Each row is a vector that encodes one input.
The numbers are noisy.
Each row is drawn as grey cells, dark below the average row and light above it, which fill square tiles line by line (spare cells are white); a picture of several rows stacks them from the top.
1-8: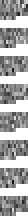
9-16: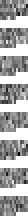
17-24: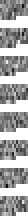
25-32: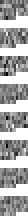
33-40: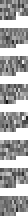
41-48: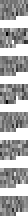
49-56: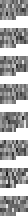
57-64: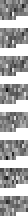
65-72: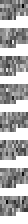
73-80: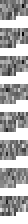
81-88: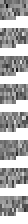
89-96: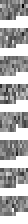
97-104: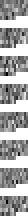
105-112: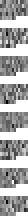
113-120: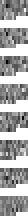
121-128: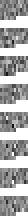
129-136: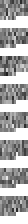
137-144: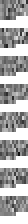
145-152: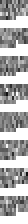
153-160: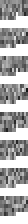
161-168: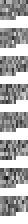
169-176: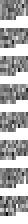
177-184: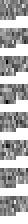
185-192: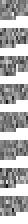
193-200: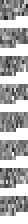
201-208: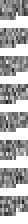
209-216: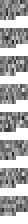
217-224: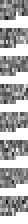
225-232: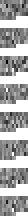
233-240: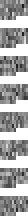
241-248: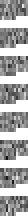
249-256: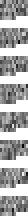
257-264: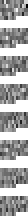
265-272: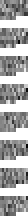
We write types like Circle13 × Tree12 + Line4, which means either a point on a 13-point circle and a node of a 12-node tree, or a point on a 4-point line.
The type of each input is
Line15 × (Line15 + Tree10).
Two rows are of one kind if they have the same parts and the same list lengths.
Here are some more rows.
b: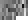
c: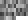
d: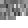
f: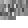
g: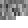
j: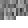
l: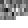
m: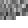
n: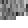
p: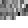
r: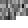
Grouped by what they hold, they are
b, d, f, g, r
c, j, l, m, n, p

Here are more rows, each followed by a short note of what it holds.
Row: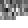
a point on a 15-point line and a node of a 10-node tree
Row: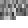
a point on a 15-point line and a node of a 10-node tree
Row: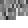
a point on each of two 15-point lines
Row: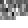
a point on a 15-point line and a node of a 10-node tree
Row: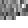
a point on a 15-point line and a node of a 10-node tree
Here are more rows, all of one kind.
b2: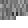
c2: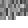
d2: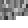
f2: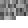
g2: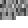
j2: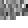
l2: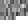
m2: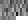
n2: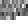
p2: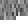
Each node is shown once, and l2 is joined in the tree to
b2 and c2.
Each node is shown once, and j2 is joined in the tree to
n2.
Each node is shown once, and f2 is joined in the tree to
b2.
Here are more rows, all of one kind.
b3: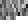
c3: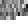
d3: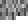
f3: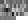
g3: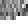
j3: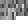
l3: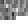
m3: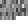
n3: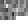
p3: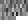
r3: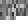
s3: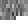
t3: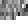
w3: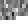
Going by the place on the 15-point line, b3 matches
c3, d3, g3 and t3.
